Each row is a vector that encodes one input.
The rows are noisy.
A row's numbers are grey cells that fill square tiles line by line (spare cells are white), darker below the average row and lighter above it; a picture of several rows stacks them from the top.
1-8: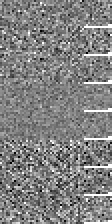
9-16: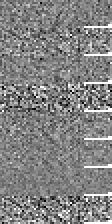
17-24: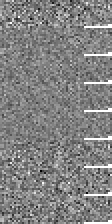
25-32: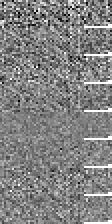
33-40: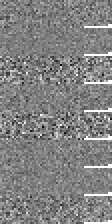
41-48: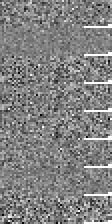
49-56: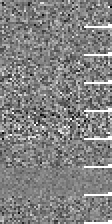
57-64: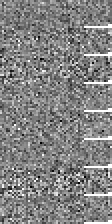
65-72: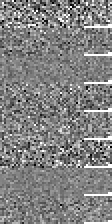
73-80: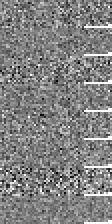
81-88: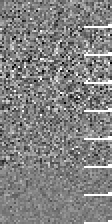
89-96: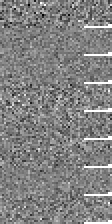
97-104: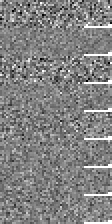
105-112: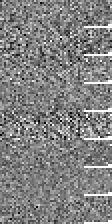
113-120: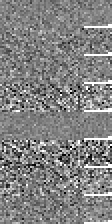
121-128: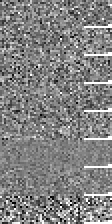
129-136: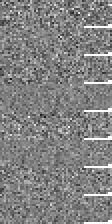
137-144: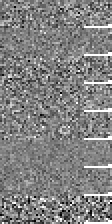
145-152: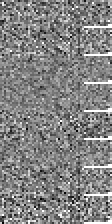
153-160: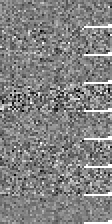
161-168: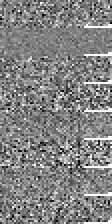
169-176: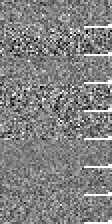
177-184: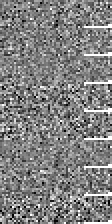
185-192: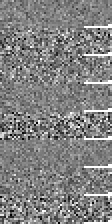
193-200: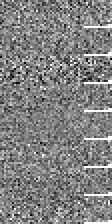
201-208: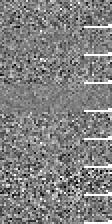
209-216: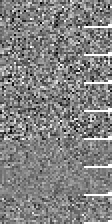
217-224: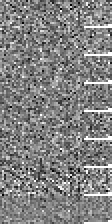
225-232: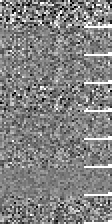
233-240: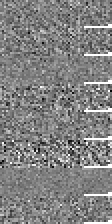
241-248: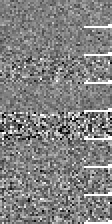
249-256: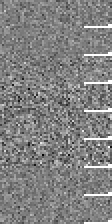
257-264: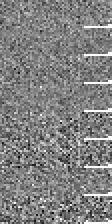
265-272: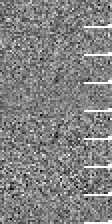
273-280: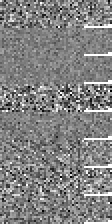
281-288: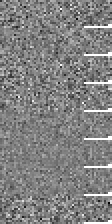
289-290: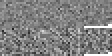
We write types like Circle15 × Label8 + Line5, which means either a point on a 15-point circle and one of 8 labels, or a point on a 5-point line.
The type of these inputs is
Circle8 + (Label7 × Tree7 + Line11) × Line12.
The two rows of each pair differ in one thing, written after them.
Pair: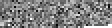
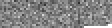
the label
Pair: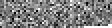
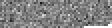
the place on the 12-point line
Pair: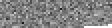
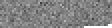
the place on the 12-point line
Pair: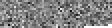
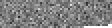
the label
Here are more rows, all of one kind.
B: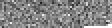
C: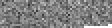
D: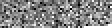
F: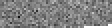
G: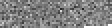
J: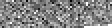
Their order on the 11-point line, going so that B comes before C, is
B, C, F, D, J, G.
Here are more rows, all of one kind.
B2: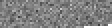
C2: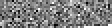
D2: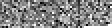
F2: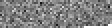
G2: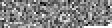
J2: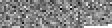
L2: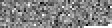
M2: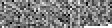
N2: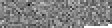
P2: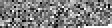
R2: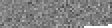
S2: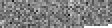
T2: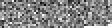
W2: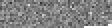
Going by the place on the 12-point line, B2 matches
D2, G2, N2 and R2.
